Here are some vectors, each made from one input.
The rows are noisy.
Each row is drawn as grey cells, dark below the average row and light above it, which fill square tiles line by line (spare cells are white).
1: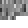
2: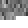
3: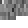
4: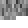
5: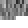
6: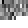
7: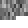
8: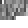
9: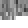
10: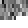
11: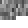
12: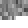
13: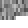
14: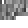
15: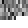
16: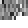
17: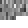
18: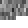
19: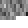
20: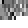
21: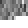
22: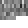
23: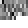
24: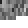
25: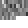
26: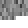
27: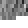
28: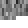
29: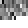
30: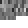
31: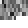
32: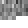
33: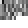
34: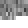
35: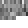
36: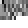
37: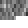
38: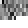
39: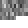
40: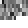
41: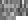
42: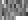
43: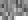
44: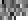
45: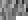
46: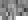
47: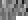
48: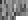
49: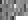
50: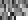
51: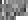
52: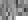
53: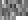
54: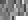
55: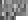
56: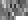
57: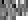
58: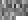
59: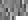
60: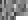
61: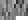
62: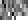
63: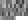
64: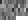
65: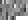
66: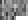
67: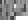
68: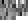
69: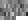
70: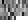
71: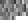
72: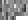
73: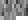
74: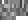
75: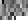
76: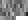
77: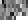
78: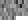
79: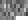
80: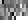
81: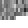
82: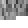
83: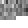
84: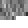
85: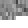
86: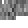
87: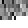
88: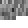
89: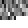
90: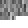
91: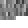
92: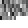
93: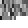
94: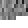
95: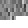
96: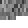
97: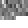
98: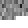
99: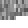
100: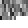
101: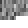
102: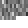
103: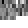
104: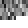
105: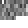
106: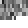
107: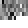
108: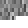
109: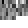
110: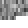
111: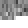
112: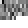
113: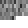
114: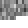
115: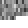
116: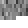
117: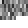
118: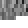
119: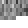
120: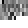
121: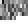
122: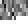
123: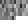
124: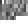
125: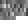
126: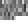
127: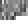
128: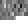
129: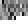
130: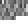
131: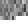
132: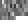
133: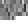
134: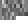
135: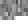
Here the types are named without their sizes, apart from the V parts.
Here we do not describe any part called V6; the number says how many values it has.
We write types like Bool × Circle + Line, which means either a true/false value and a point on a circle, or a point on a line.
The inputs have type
Bool × V6 + List(Line).
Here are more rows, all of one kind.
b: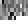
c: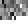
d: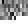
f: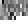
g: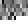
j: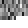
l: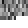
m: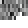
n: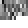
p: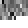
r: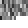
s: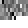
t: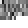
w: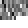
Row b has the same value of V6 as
f, g and p.
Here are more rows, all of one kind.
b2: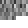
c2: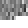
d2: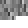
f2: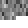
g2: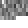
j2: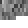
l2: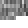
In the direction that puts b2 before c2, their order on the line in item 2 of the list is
b2, l2, f2, j2, d2, c2, g2.
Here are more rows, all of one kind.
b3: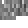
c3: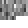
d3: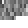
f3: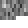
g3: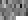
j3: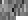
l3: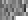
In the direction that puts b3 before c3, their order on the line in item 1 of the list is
j3, f3, g3, b3, l3, d3, c3.
